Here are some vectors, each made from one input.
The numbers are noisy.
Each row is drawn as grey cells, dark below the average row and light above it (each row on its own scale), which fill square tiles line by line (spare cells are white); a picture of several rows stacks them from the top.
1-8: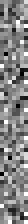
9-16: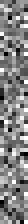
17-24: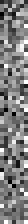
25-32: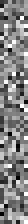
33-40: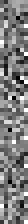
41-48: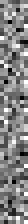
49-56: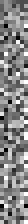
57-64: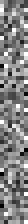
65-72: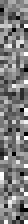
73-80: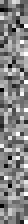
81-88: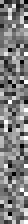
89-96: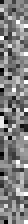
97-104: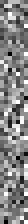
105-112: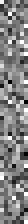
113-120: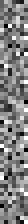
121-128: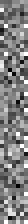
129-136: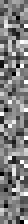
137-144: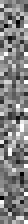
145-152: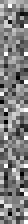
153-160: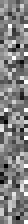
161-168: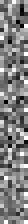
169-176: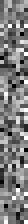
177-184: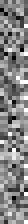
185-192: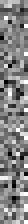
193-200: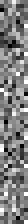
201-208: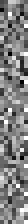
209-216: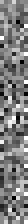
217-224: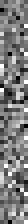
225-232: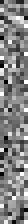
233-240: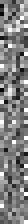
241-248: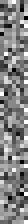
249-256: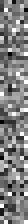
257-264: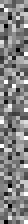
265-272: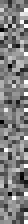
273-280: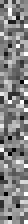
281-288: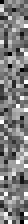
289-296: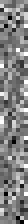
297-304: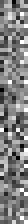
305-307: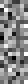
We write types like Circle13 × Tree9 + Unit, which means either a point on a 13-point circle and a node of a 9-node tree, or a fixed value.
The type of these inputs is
(Bool × Bool × Bool × Bool × (Circle10 + Unit) + Unit) × Tree11.
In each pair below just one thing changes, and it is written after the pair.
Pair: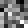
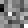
the node of the tree
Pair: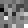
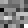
the place on the 10-point circle
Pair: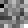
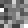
the place on the 10-point circle
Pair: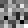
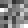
the node of the tree
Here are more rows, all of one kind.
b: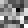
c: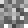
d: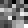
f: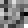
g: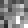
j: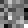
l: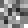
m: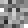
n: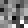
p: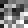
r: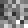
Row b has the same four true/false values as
d, n and p.
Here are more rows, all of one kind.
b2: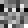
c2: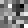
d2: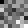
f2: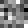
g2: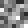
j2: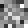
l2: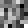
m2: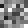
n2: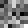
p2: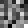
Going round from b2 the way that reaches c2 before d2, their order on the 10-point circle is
b2, f2, j2, g2, l2, c2, m2, p2, n2, d2.
